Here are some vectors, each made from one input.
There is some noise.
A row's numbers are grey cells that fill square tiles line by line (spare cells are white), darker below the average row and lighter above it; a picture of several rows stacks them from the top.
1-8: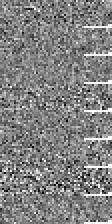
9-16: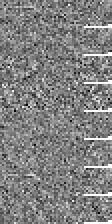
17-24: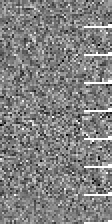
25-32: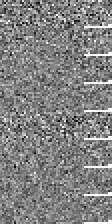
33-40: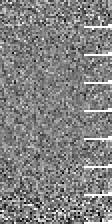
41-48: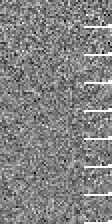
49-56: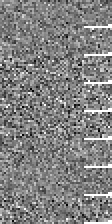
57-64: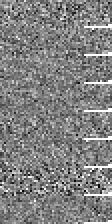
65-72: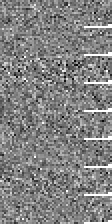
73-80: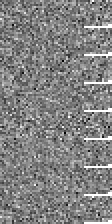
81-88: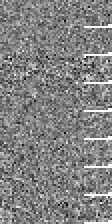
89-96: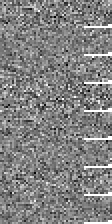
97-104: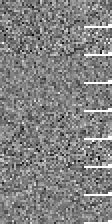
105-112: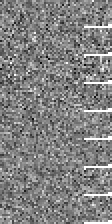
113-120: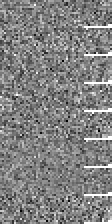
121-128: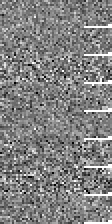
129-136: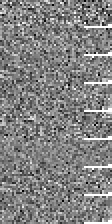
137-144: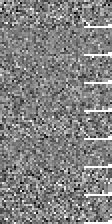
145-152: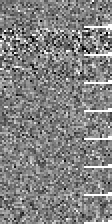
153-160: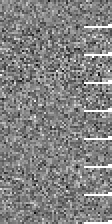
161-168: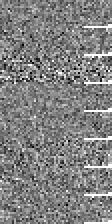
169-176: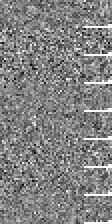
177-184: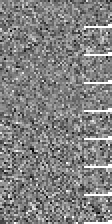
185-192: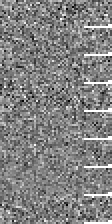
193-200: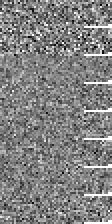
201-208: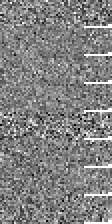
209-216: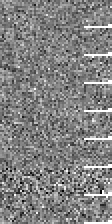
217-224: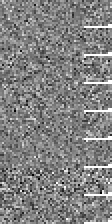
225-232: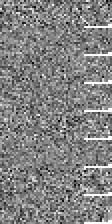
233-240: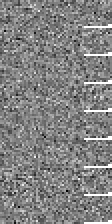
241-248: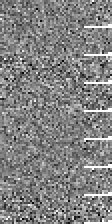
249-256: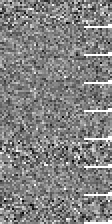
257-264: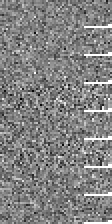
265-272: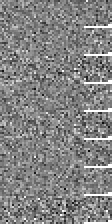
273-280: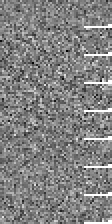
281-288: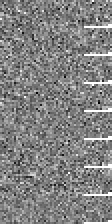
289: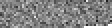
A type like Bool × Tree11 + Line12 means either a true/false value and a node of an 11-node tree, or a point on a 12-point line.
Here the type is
Line10 + List2(Line6).
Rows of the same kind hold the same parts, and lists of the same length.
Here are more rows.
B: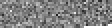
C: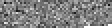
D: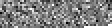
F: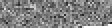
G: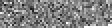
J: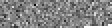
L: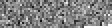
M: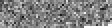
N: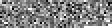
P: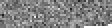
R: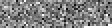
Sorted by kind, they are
B, C, D, J, P
F
G, L, M
N, R

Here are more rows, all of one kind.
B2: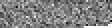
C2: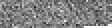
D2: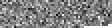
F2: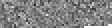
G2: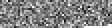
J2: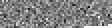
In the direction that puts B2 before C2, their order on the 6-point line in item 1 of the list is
F2, J2, G2, D2, B2, C2.
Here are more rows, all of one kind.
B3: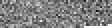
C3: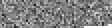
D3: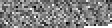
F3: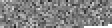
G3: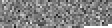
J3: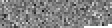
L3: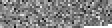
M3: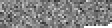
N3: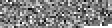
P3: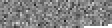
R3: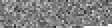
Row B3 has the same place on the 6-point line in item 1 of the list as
D3 and M3.
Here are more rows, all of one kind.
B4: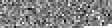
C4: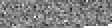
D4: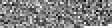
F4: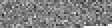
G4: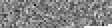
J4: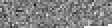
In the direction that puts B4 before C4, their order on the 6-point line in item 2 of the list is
G4, J4, B4, C4, F4, D4.
